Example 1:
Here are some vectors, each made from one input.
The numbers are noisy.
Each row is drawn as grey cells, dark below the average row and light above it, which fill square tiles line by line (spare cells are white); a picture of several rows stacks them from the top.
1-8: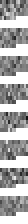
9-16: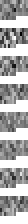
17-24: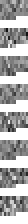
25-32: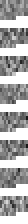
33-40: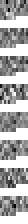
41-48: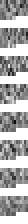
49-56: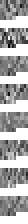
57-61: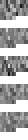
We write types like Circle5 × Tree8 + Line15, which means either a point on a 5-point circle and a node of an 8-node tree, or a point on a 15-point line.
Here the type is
Circle6 + Line9.
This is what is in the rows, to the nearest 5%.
About 40% of them hold a point on a 6-point circle. The rest hold a point on a 9-point line.
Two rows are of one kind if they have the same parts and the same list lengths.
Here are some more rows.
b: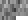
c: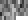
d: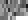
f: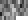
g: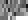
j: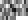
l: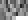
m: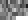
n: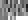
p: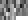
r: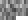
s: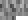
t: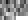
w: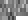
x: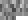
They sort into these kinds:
b, j, r, s, w, x
c, d, f, g, l, m, n, p, t

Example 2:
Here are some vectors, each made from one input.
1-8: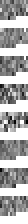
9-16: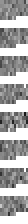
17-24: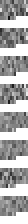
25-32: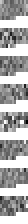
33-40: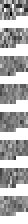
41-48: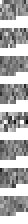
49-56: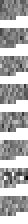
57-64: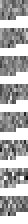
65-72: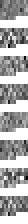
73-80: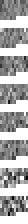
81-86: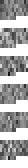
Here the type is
List2(Circle6).
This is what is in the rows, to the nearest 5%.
All of them are lists of up to two points on a 6-point circle: about 10% are empty, 40% hold one and 50% two.
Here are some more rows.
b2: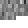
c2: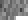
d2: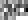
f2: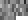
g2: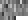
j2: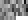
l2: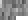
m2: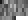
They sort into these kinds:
b2, f2, g2, j2, l2
c2, m2
d2

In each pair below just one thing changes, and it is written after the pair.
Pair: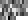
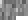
the place on the 6-point circle in item 2 of the list
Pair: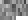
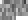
the place on the 6-point circle in item 2 of the list
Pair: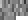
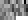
the place on the 6-point circle in item 2 of the list
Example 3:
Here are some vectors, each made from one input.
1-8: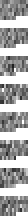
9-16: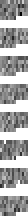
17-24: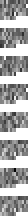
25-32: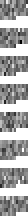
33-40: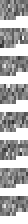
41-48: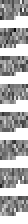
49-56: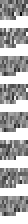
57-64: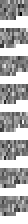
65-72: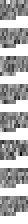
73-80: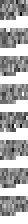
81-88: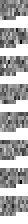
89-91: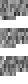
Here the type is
(Circle6 + Unit) × Tree10.
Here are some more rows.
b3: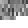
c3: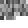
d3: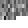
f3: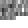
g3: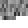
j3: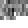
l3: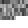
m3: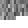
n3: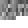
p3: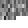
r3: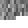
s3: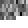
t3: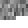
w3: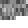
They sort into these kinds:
b3, c3, f3, j3, s3
d3, g3, l3, m3, n3, p3, r3, t3, w3

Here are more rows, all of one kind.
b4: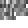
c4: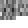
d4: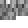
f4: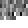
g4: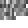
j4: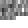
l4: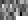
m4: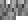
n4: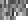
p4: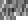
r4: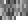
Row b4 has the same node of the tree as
f4, g4 and n4.
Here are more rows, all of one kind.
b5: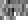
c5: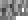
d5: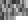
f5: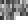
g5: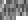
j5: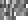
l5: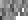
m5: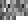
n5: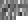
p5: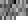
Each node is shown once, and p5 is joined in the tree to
g5.
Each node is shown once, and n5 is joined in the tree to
c5.
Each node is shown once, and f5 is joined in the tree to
d5.
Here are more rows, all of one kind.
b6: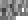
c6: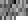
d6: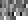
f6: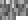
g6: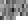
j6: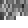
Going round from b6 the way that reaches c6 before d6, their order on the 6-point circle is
b6, c6, f6, d6, j6, g6.
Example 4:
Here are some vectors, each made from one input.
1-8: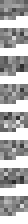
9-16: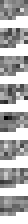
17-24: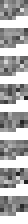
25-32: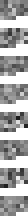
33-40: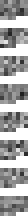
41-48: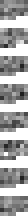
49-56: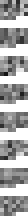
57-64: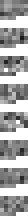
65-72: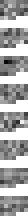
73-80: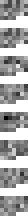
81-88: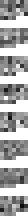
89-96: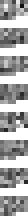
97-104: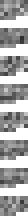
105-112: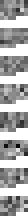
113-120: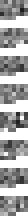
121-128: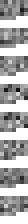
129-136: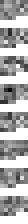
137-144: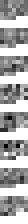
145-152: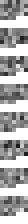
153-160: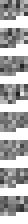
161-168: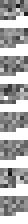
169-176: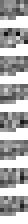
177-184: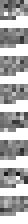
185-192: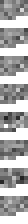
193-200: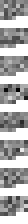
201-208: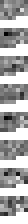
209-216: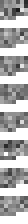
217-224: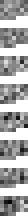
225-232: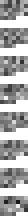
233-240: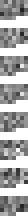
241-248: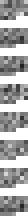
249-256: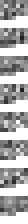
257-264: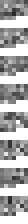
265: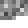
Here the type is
Bool × Bool × Bool + Label7.
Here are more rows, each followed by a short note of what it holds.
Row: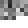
one of 7 labels
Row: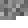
three true/false values
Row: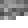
three true/false values
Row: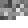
one of 7 labels
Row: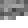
three true/false values
